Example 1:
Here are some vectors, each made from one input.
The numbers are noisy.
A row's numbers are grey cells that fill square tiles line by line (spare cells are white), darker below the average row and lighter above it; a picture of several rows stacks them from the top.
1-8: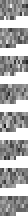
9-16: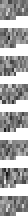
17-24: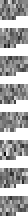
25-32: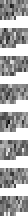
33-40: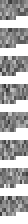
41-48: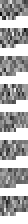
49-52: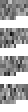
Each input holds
three true/false values.
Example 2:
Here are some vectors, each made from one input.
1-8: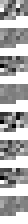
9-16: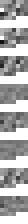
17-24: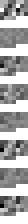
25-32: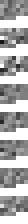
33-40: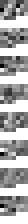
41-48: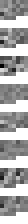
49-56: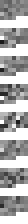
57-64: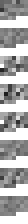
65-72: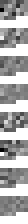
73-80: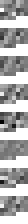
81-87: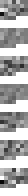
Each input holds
either a fixed value, or three true/false values.
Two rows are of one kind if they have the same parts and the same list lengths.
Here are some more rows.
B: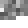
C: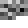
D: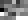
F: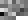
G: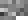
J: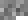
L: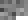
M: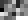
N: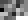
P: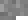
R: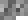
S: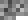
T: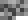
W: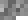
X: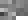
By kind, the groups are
B, D, F, G, J, L, M, N, P, R, S, W, X
C, T

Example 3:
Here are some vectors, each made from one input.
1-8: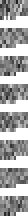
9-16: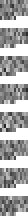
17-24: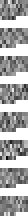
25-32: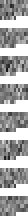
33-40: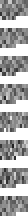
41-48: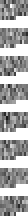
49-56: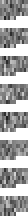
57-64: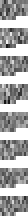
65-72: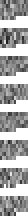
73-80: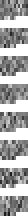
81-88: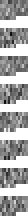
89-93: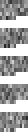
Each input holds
three true/false values.
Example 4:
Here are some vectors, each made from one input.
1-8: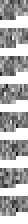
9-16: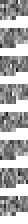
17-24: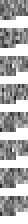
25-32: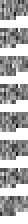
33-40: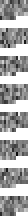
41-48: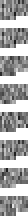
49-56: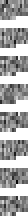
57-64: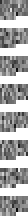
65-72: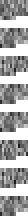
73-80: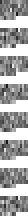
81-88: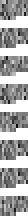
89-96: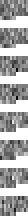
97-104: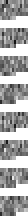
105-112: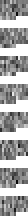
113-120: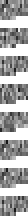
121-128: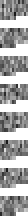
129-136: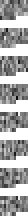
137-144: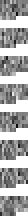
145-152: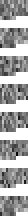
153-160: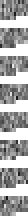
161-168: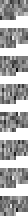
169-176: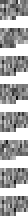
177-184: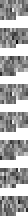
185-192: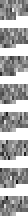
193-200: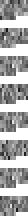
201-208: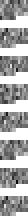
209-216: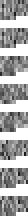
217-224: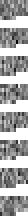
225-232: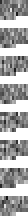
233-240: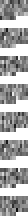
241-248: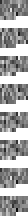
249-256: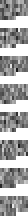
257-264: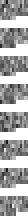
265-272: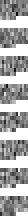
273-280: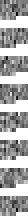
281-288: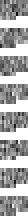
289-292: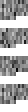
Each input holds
a point on an 11-point line.
